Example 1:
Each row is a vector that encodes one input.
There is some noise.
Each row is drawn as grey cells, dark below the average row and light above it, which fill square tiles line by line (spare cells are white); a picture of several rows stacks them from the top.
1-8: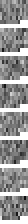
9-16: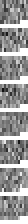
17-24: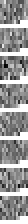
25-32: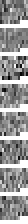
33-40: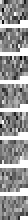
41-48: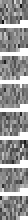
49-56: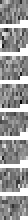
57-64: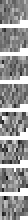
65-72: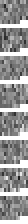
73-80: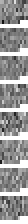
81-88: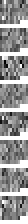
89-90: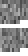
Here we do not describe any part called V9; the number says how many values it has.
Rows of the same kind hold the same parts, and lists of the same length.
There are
2 kinds of row.
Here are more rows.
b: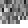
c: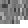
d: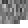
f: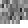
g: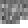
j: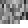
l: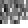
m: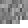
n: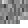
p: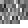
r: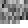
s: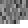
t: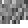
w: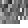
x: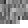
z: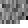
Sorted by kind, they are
b, c, f, j, n, p, r, t, w, z
d, g, l, m, s, x

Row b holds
a point on a 5-point line and a value of V9.
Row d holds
a point on a 4-point line and a point on a 5-point line.
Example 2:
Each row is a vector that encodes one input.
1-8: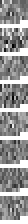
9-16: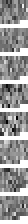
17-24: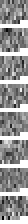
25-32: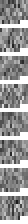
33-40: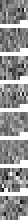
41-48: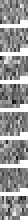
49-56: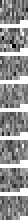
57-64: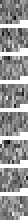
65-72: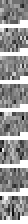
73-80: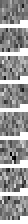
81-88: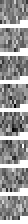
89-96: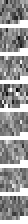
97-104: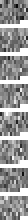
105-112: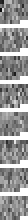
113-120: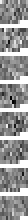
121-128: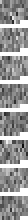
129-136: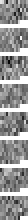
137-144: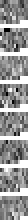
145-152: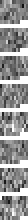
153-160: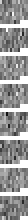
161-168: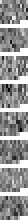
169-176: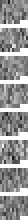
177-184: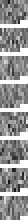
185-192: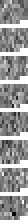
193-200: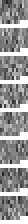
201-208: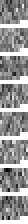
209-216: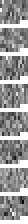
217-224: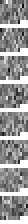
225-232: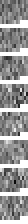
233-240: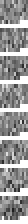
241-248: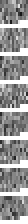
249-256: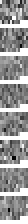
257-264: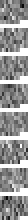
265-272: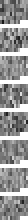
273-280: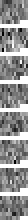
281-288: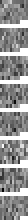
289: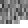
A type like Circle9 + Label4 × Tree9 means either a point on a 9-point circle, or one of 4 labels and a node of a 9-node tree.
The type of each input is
List3(Circle8).
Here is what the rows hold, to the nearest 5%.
All of them are lists of up to three points on an 8-point circle: a few are empty, 30% hold one, 30% two and 40% three.
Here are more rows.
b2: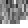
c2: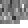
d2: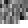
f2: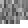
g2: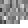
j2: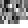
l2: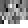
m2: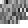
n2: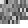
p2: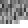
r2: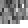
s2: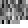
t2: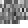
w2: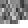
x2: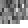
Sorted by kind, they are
b2, d2, w2
c2, p2, r2, s2, x2
f2, g2, m2, n2, t2
j2, l2

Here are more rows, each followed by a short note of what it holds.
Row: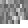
a list of two items
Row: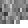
a list of two items
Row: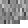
a list of two items
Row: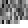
a list of one item
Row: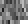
a list of one item
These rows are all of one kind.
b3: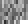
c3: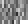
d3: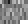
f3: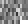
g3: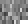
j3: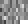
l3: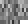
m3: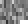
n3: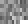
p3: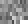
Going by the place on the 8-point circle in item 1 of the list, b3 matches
c3, f3, n3 and p3.
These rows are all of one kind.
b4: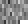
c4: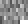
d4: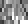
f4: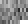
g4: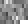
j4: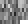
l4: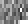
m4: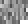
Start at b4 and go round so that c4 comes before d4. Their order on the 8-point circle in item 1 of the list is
b4, m4, c4, d4, g4, l4, f4, j4.
